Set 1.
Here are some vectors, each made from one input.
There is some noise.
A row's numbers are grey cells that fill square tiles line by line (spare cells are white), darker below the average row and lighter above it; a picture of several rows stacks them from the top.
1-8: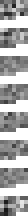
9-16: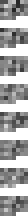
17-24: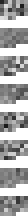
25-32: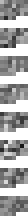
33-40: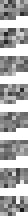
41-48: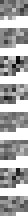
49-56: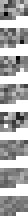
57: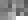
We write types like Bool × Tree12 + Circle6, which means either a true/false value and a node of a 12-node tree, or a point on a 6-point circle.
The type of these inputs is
List2(Line5).
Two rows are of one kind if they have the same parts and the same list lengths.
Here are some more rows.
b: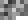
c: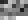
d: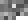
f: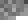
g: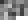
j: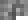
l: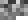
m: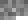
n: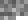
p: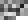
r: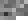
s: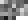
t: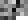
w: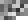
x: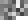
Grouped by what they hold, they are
b, c, f, m, n, r
d, g, j, l, s, t
p, w, x

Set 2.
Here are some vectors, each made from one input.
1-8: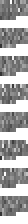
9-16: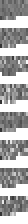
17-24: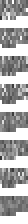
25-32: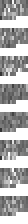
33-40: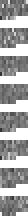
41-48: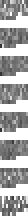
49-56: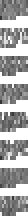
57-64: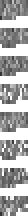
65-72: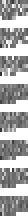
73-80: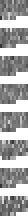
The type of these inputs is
(Bool × Bool × Bool + Unit) × Line6.
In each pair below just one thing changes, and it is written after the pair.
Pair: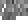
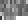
one of the three true/false values
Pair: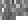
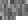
the place on the 6-point line
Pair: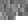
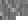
the place on the 6-point line
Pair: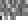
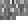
one of the three true/false values
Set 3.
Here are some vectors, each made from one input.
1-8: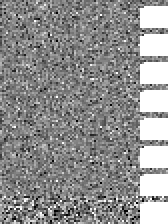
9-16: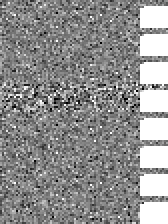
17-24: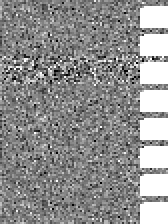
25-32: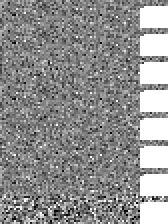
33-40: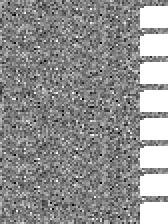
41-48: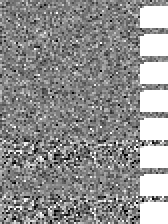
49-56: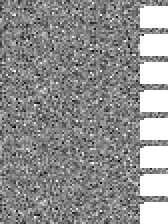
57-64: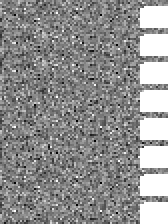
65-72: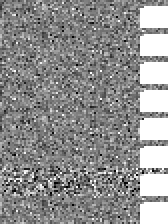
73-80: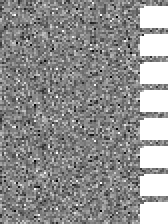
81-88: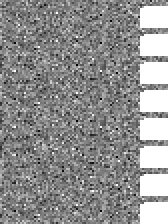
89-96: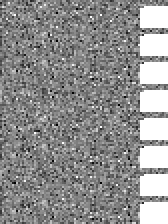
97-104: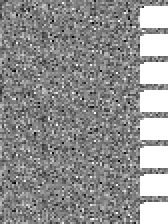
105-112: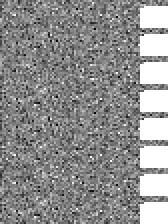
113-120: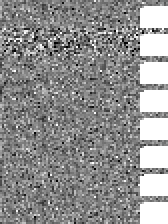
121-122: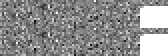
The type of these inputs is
Bool × Circle6 + Unit.
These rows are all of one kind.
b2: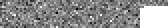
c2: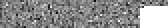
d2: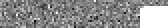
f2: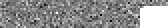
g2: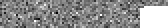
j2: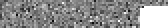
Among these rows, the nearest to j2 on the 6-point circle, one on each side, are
c2 and f2.
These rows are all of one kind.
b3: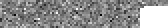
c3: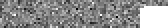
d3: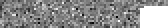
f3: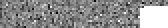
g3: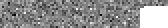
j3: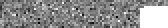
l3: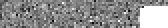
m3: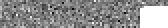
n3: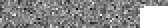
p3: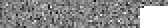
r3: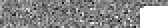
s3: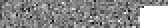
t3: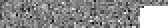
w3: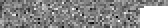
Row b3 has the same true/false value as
g3, m3 and r3.
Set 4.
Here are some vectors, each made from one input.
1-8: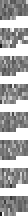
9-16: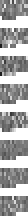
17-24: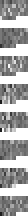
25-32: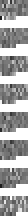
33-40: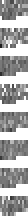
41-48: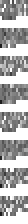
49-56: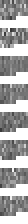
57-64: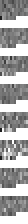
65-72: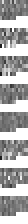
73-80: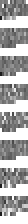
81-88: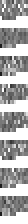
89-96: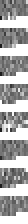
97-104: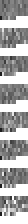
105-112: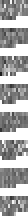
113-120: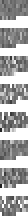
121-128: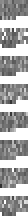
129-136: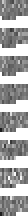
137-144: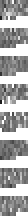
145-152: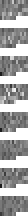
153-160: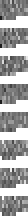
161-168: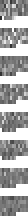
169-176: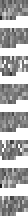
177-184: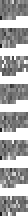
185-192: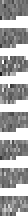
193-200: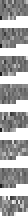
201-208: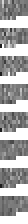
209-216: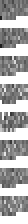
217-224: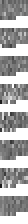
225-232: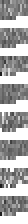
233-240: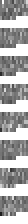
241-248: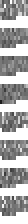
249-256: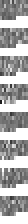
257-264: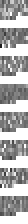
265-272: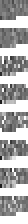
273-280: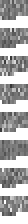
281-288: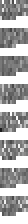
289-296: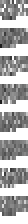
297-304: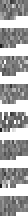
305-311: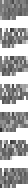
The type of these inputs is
Bool × Line6.
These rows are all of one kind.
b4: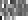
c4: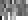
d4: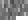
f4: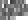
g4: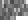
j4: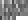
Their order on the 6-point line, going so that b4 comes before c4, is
f4, j4, b4, c4, g4, d4.
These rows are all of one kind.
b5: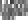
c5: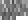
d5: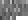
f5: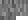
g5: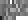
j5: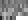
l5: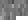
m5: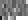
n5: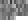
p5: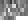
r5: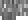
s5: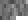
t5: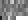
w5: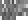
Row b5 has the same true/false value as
f5, j5, l5 and p5.
